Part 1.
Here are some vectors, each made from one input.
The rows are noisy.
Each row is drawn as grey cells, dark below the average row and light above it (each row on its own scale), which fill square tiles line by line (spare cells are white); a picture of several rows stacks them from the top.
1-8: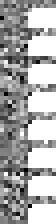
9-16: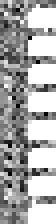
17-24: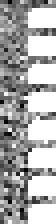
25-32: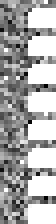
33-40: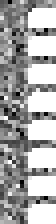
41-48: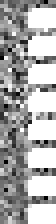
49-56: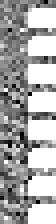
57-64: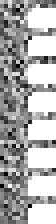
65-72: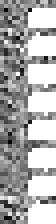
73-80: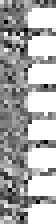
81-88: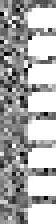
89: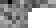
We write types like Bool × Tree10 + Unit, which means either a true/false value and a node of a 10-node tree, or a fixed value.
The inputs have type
Label8.
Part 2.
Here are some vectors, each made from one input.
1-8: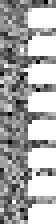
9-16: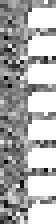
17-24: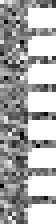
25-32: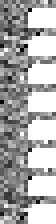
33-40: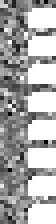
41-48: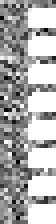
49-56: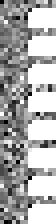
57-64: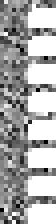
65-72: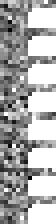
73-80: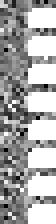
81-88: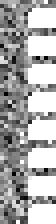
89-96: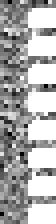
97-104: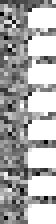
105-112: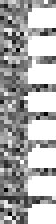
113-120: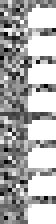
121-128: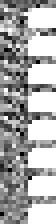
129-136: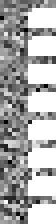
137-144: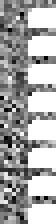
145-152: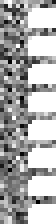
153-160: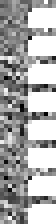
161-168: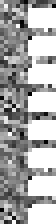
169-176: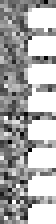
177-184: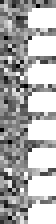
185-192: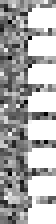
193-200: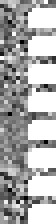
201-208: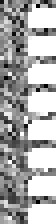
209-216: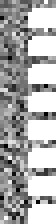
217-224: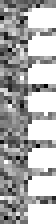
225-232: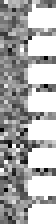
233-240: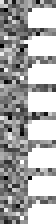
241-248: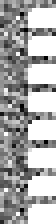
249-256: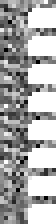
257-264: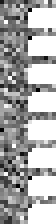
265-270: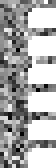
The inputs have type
Label8.
